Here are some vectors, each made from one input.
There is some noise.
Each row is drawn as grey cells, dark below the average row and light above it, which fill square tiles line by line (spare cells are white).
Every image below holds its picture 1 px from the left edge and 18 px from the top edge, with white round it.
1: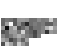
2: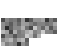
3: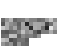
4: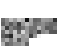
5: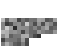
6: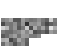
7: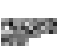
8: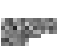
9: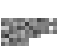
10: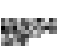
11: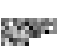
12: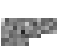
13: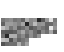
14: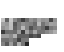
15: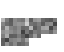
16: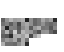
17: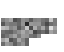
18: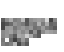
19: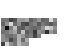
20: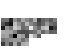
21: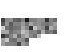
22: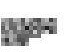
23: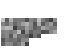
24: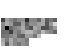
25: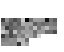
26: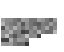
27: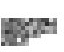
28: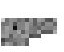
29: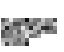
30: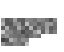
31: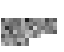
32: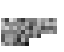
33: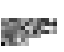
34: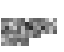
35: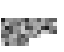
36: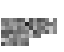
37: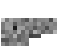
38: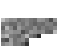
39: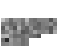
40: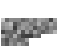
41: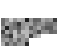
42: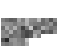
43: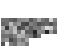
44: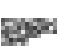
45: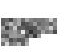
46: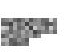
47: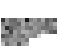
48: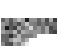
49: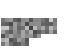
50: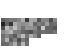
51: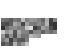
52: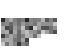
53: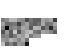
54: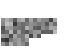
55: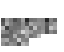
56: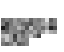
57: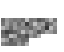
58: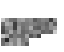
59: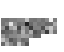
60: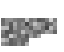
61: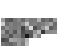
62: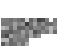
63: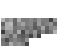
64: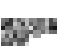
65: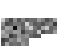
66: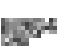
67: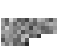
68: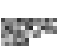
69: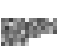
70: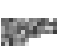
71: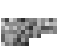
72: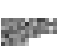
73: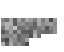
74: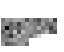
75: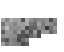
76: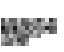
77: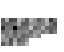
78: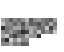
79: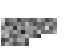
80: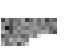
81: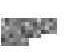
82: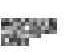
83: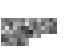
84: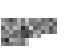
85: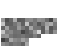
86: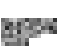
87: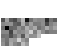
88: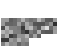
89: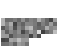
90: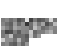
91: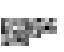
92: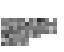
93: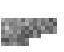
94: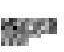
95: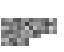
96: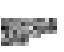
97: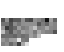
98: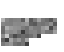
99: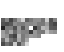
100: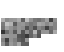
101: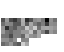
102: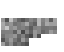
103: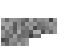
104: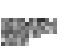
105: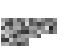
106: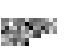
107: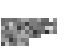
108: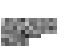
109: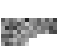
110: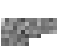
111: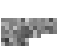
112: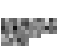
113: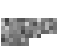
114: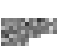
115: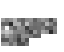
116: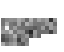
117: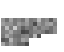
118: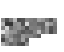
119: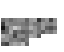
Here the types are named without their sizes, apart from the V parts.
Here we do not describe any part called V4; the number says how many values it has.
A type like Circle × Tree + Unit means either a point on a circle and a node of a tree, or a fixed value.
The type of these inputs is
Bool × Bool × Bool + Line + V4.
